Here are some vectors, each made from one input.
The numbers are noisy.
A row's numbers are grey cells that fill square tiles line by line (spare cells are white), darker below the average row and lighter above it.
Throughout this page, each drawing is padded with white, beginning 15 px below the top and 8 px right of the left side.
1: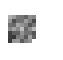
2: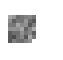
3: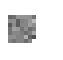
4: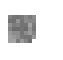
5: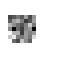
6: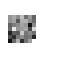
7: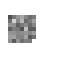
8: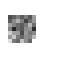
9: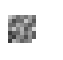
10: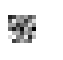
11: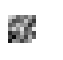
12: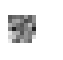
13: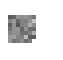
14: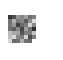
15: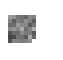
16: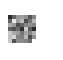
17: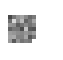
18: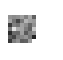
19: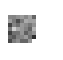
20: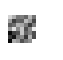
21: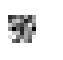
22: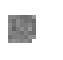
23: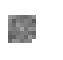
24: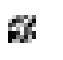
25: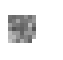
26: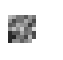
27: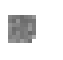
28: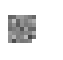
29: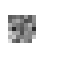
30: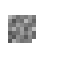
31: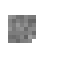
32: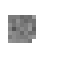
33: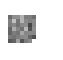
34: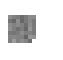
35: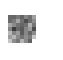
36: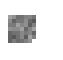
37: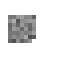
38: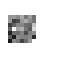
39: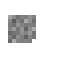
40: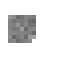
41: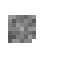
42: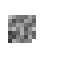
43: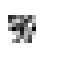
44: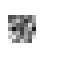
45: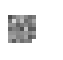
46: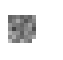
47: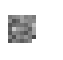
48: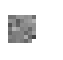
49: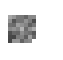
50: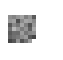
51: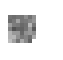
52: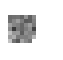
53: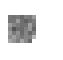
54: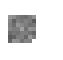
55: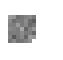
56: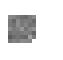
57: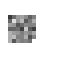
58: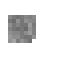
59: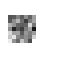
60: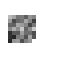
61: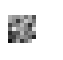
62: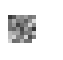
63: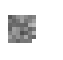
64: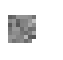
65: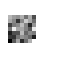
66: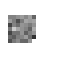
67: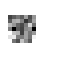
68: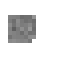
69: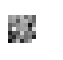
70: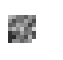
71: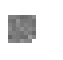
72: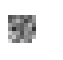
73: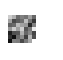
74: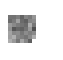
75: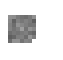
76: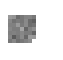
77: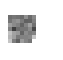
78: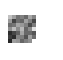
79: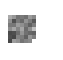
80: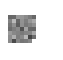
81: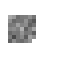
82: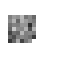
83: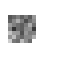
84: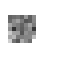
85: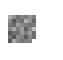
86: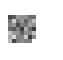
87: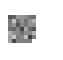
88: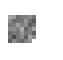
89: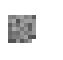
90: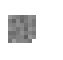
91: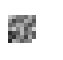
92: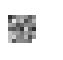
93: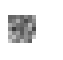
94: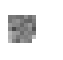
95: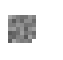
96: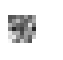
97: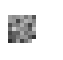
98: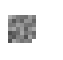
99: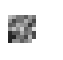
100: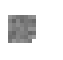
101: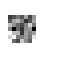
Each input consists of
either a point on a 4-point line, or a point on a 7-point line.
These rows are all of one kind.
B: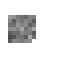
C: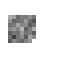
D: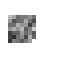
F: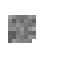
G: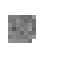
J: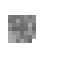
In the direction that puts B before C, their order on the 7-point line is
J, F, G, B, D, C.
